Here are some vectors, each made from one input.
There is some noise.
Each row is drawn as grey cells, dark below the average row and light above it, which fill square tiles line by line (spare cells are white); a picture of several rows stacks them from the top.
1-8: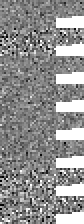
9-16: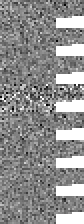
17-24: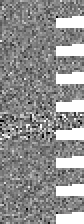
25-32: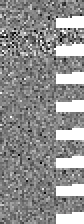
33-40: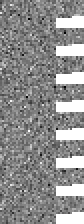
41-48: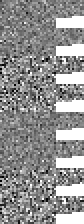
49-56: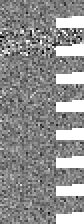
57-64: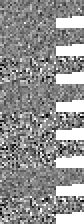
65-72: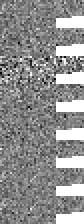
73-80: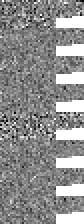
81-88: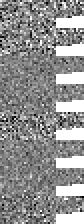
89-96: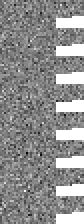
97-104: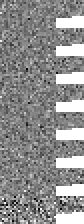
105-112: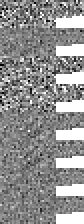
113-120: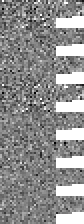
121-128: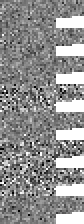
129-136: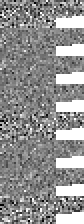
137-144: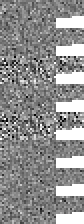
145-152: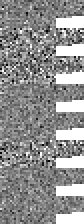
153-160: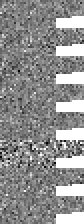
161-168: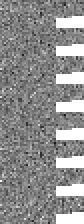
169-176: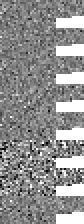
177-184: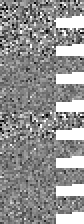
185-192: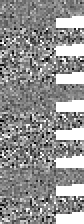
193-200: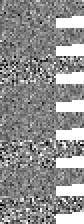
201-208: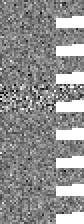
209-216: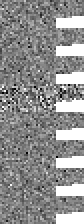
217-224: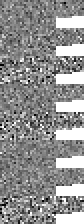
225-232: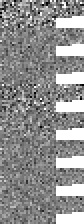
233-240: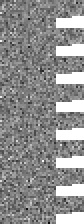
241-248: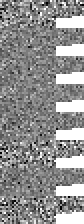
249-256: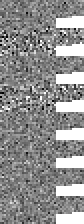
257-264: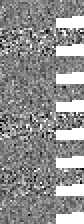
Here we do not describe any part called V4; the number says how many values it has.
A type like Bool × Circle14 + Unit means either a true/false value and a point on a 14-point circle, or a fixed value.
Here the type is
List2(Label11 × V4) + Tree13.
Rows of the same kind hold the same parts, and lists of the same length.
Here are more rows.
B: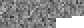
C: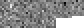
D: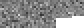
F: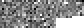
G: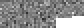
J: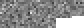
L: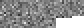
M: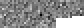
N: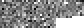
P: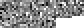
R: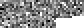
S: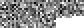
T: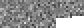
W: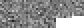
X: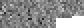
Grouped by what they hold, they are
B, J, L, X
C, D, G, M, T, W
F, N
P, R, S

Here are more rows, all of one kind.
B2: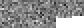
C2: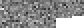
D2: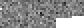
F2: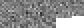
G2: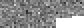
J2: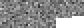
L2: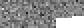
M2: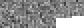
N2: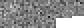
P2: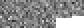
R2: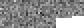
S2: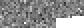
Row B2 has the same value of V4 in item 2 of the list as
D2 and R2.
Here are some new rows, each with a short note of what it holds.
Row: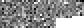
the empty list
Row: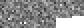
a list of two items
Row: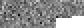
a list of one item
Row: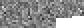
a list of one item
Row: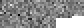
a list of one item
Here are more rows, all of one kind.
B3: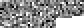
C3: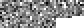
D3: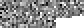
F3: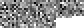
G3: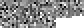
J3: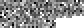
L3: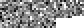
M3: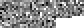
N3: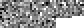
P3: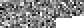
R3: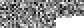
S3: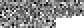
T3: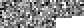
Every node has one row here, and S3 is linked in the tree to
G3 and J3.
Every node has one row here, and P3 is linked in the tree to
B3.
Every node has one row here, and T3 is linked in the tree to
N3.
